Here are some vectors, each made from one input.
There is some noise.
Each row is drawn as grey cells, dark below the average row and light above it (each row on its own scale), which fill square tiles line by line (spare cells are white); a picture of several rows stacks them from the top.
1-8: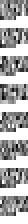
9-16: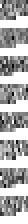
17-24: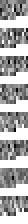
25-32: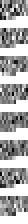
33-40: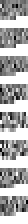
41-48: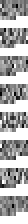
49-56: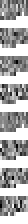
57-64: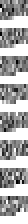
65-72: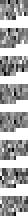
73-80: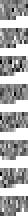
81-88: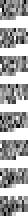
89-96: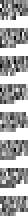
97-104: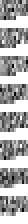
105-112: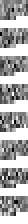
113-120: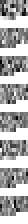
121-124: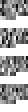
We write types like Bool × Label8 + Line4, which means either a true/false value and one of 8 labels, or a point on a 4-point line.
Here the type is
Line8 × (Line8 + Line10).
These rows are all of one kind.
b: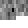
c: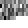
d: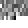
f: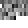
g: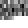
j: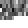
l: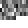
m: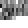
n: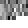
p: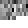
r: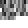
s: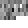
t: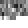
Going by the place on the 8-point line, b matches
n, p and s.
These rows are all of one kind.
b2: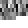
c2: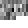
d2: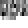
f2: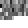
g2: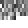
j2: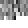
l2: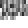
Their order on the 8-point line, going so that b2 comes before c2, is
f2, l2, d2, b2, g2, j2, c2.
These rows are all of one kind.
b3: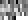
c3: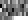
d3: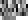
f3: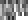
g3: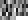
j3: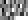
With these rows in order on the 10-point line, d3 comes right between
c3 and g3.
